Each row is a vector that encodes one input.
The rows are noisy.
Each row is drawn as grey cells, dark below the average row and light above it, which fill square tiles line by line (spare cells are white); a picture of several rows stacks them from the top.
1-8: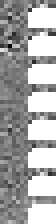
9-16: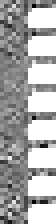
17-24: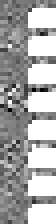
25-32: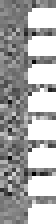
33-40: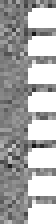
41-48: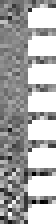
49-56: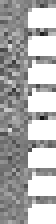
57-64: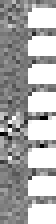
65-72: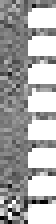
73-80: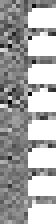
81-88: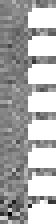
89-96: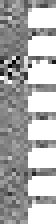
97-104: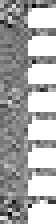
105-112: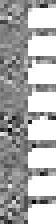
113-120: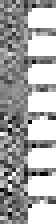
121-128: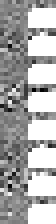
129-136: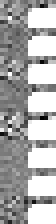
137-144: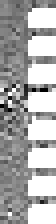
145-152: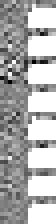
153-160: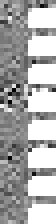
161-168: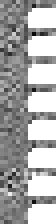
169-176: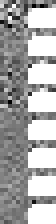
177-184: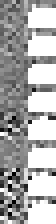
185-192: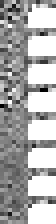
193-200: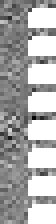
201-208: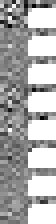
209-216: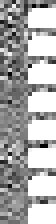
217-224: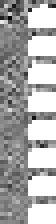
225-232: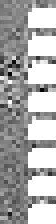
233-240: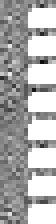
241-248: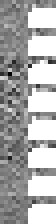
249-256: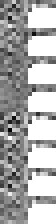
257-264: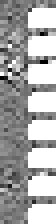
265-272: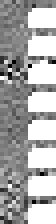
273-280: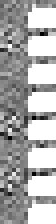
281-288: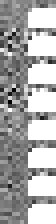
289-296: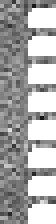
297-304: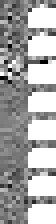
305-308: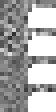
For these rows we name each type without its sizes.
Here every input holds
a true/false value, together with either a point on a circle, or a fixed value.
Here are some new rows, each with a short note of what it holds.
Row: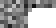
a true/false value
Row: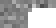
a point on a circle and a true/false value
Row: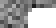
a point on a circle and a true/false value
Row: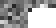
a point on a circle and a true/false value
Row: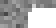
a true/false value
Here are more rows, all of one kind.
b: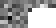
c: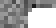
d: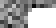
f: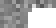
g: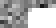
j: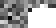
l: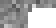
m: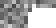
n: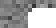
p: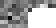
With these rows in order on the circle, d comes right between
b and f.
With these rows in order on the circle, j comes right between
g and m.
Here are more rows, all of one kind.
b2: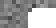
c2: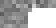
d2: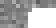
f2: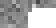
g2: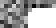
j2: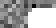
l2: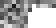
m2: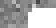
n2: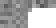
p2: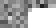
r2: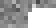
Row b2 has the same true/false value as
g2 and j2.
